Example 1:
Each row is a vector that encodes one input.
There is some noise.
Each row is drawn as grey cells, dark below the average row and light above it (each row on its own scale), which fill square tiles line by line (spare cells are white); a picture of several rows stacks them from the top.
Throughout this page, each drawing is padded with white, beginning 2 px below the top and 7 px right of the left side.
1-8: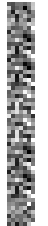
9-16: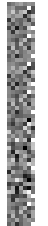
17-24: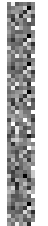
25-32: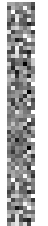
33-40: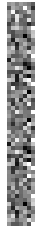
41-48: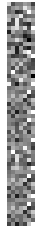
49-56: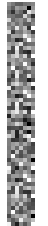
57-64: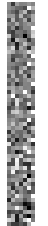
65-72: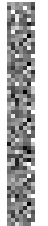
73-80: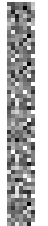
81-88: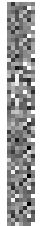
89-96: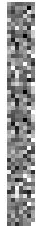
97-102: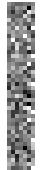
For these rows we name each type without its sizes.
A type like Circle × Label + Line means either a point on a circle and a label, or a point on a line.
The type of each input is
Bool × Bool × Bool + Unit.
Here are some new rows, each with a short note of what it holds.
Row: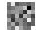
three true/false values
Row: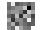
three true/false values
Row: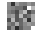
three true/false values
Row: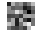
three true/false values
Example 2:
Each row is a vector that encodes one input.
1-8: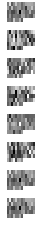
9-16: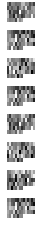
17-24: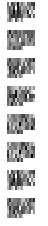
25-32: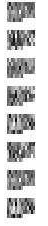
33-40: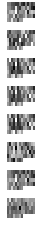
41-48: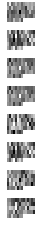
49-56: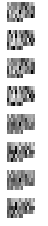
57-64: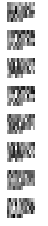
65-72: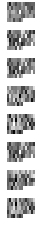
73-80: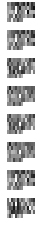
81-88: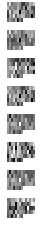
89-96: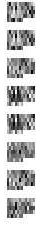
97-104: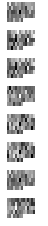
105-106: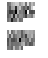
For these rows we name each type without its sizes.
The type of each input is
Bool × Bool × Bool.
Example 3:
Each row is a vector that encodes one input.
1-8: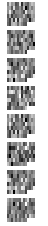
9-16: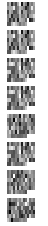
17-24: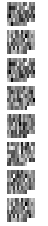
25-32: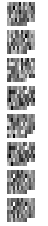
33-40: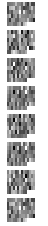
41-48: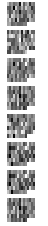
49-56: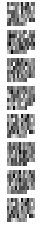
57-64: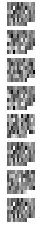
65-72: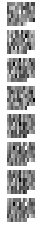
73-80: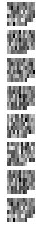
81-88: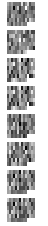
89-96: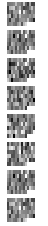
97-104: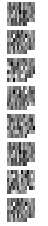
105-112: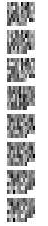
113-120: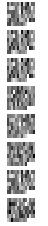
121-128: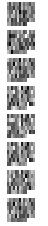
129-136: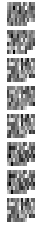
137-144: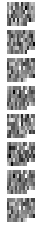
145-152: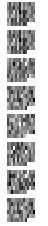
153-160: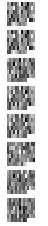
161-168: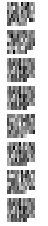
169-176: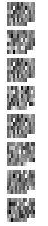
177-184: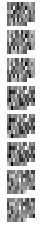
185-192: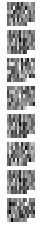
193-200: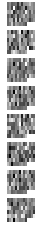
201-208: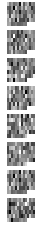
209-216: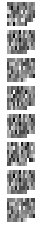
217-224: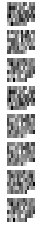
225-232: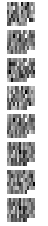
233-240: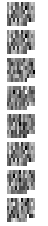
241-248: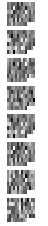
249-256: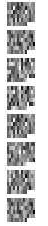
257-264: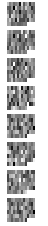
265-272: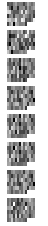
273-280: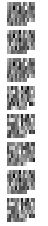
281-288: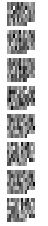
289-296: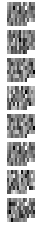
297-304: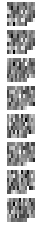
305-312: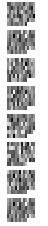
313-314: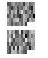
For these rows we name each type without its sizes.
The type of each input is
Line.
